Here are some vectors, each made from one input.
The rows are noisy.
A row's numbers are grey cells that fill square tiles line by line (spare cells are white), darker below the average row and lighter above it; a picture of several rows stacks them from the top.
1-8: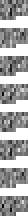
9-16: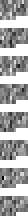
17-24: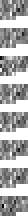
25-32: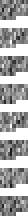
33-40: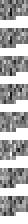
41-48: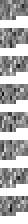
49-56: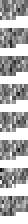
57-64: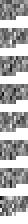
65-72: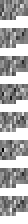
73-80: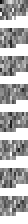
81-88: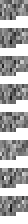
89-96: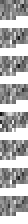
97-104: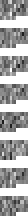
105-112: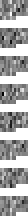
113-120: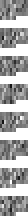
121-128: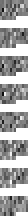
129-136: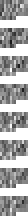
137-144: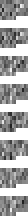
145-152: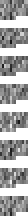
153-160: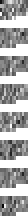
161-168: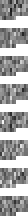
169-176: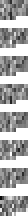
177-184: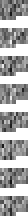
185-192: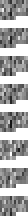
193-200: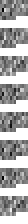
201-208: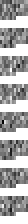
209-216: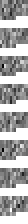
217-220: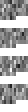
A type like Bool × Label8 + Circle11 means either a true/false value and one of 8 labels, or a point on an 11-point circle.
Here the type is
Circle8 × Circle8 × (Circle8 + Unit) + List2(Circle6).
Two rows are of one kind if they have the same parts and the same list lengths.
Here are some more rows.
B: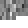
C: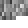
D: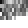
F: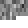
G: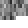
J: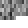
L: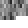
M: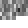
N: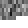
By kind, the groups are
B, F
C, G, J, L
D
M
N

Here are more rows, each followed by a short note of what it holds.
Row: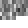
a list of one item
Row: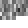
a list of one item
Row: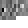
a point on each of three 8-point circles
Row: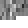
a list of two items
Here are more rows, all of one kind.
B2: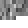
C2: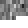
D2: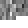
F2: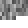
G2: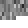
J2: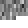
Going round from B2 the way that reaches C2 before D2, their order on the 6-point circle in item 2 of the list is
B2, C2, G2, J2, F2, D2.
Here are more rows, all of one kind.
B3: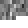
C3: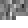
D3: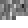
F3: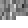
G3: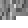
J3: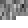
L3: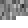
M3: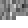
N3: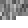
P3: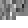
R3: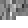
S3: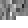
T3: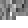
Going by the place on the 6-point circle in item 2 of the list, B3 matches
C3, S3 and T3.
